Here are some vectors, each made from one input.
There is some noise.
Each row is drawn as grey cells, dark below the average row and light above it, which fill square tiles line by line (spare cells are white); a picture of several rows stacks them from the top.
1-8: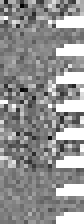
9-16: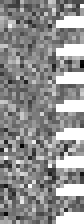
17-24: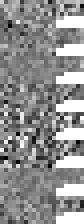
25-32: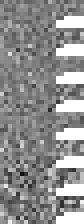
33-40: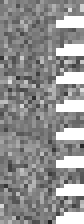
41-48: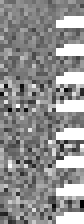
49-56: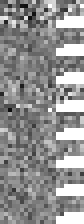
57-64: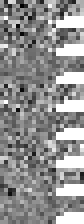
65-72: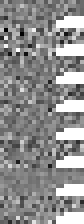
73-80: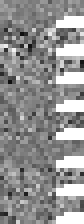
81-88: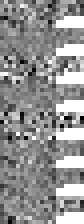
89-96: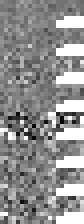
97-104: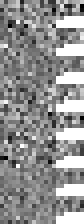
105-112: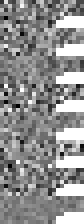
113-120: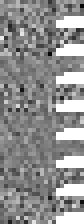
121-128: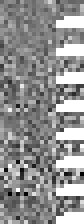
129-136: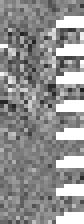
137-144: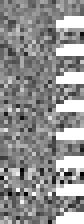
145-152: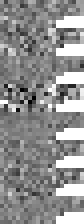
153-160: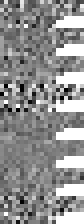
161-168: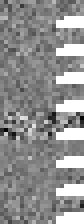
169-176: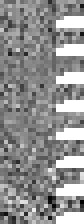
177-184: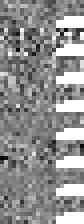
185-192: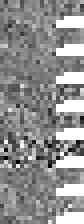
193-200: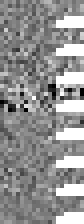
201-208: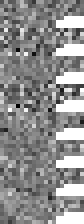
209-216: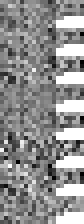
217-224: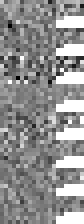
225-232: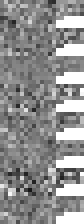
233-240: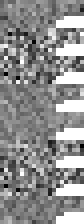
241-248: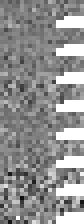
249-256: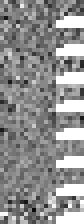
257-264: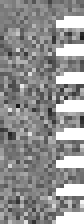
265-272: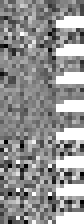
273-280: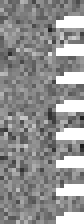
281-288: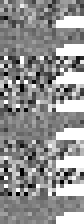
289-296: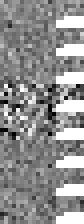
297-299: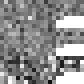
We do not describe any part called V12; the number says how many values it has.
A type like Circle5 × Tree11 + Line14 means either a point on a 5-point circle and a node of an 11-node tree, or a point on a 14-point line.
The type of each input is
Label11 × List2(Line5 × V12).
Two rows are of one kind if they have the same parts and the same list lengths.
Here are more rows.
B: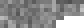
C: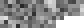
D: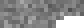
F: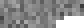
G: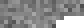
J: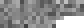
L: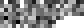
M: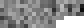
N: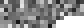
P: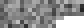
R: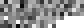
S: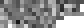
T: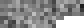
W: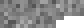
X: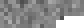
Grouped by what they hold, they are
B, C, D, F, G, M, N, R, S, T, X
J, P
L, W

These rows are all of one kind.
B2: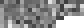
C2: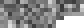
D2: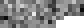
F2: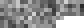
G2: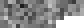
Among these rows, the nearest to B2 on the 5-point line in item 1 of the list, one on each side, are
F2 and G2.
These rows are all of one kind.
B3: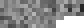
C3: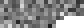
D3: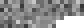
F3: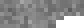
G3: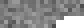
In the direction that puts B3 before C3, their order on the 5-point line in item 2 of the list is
B3, D3, G3, C3, F3.
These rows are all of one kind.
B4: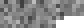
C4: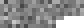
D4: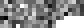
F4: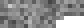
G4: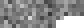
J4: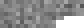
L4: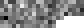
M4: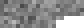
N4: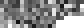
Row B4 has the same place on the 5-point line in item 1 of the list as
D4, F4 and G4.
